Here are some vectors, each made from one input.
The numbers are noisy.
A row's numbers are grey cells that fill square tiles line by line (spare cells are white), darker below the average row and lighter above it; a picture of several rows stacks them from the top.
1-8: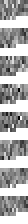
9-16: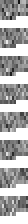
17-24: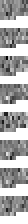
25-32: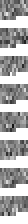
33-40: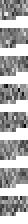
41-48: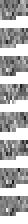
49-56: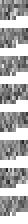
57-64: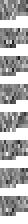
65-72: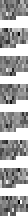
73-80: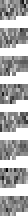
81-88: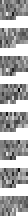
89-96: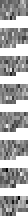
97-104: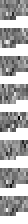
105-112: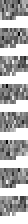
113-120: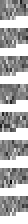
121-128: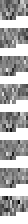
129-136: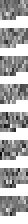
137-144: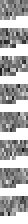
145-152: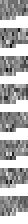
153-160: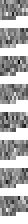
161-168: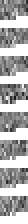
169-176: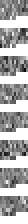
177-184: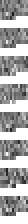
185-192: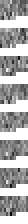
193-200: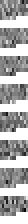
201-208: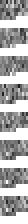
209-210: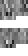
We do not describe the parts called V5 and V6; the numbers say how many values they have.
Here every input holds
either one of 8 labels and a value of V5, or a node of a 10-node tree, or a value of V6.
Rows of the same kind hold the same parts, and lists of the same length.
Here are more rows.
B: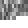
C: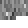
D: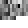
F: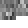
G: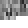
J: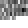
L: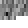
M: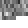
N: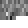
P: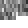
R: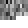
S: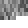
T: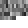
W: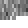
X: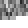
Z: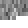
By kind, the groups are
B, G, J, L, P, S, W, X, Z
C, F, M, N
D, R, T

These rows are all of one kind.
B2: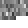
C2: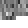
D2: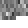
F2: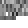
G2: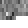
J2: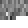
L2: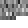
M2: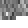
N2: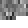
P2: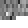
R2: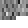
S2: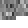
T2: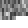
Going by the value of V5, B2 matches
J2, L2, R2 and T2.
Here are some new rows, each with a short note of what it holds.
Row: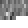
one of 8 labels and a value of V5
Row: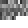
a value of V6
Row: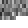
a value of V6
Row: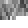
a node of a 10-node tree
